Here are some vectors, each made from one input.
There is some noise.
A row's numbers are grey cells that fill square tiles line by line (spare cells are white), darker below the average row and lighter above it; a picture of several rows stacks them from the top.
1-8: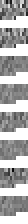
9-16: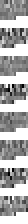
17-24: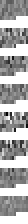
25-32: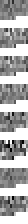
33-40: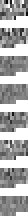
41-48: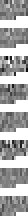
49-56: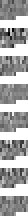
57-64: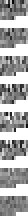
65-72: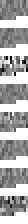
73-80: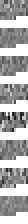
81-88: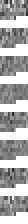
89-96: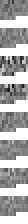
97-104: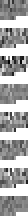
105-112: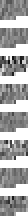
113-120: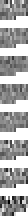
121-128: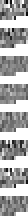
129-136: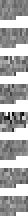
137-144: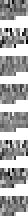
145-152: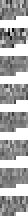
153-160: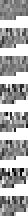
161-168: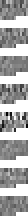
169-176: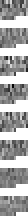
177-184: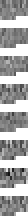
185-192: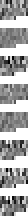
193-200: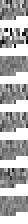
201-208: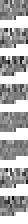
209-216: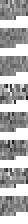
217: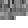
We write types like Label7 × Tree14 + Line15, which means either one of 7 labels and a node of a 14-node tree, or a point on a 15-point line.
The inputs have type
Bool × (Circle10 + Unit).
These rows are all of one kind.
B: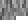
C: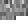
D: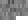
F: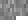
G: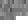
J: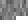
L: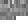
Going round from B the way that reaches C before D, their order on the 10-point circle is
B, F, L, G, C, D, J.
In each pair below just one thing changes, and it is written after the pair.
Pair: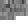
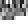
the true/false value
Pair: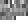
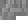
the place on the 10-point circle
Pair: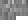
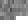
the true/false value
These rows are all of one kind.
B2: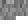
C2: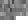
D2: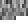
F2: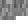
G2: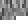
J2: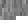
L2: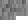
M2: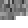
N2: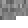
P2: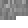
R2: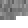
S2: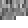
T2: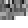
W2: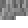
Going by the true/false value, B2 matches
F2, J2, P2 and W2.
